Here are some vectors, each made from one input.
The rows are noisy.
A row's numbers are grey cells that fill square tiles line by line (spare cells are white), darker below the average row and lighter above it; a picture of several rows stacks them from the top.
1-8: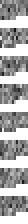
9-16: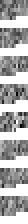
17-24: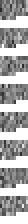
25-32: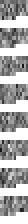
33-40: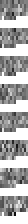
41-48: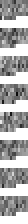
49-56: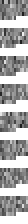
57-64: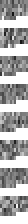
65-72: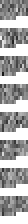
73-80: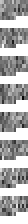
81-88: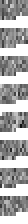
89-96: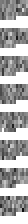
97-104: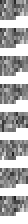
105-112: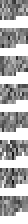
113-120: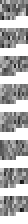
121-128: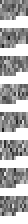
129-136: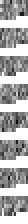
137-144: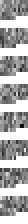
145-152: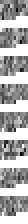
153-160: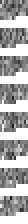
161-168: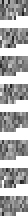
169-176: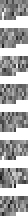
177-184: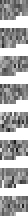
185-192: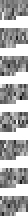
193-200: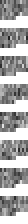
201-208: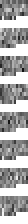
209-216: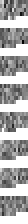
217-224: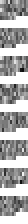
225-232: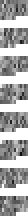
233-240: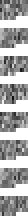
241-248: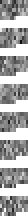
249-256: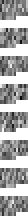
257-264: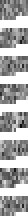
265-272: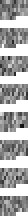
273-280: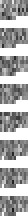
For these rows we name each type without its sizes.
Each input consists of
either a point on a circle, or two labels.
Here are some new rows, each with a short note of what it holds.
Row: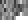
a point on a circle
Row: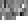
a point on a circle
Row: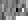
two labels
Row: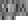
two labels
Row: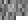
two labels
